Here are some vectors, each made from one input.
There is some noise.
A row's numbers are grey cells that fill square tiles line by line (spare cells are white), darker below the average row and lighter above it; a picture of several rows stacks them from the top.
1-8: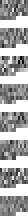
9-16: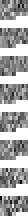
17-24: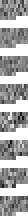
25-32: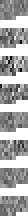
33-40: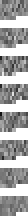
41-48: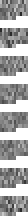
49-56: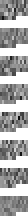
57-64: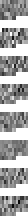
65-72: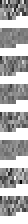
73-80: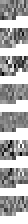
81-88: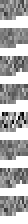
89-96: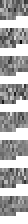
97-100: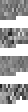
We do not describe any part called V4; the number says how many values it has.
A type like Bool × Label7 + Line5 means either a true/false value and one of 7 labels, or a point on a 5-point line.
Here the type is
List2(Bool × V4).
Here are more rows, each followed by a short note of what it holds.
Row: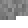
a list of two items
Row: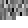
the empty list
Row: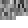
a list of two items
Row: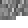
a list of two items
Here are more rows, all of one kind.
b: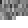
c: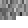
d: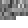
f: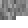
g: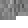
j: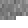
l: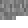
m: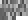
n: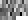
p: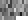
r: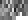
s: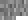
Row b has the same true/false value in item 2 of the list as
d, j and n.
